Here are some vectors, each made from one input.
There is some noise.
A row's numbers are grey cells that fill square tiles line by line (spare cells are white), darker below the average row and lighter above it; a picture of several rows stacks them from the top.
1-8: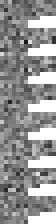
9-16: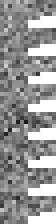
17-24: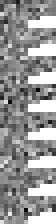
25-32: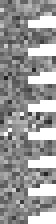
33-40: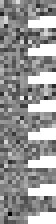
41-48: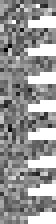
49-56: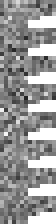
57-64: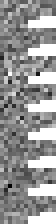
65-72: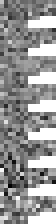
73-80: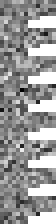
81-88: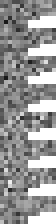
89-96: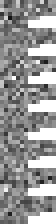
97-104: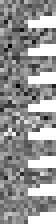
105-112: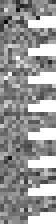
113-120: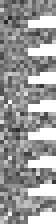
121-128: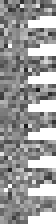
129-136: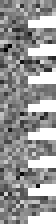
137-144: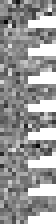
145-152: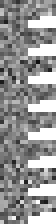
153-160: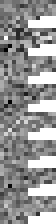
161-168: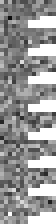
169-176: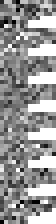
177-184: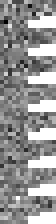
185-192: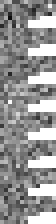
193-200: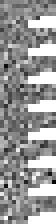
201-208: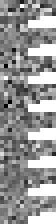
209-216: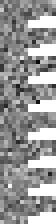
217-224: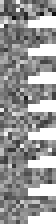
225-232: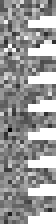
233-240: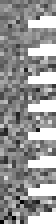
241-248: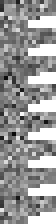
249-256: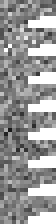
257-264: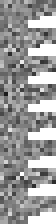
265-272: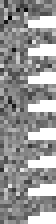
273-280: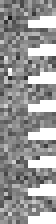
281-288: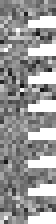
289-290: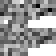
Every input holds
one of 9 labels.
